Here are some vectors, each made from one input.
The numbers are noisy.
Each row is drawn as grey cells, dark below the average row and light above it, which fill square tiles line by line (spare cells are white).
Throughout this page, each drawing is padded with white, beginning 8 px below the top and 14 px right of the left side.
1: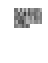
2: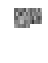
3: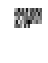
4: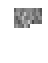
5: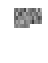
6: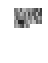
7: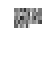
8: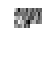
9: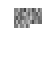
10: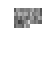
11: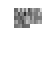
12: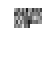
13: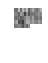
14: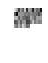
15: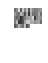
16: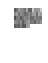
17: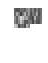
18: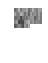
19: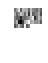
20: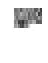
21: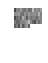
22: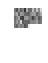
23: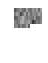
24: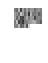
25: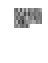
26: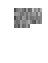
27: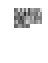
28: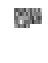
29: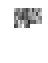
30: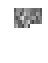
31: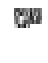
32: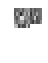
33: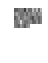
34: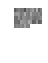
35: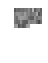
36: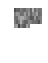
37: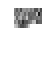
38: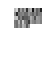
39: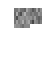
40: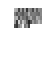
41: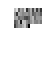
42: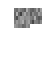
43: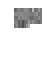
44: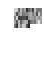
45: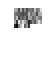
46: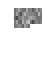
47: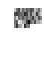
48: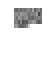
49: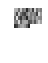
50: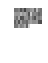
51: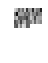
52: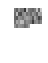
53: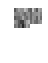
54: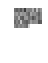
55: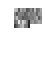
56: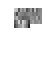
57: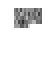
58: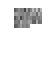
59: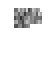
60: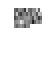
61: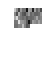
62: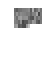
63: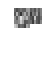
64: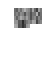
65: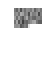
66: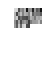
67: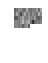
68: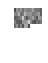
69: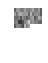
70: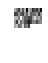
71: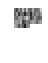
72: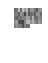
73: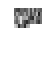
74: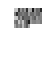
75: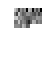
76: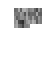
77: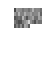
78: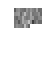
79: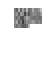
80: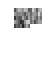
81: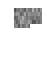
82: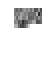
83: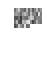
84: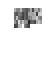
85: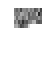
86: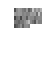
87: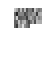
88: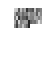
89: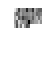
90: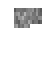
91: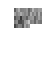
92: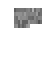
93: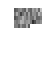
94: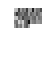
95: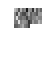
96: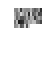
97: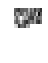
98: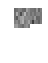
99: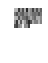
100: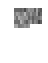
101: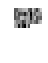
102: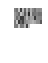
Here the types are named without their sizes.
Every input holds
either a label, or a point on a line.
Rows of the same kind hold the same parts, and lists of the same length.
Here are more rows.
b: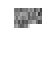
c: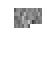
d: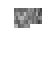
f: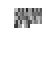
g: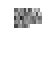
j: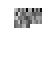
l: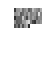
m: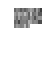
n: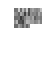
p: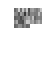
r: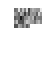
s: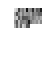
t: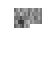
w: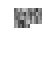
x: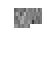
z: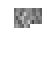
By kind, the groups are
b, c, d, g, l, m, n, p, r, t, w, x, z
f, j, s

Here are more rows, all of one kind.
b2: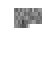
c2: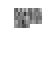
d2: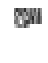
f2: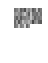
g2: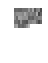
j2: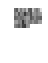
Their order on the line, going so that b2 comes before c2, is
f2, d2, g2, b2, j2, c2.
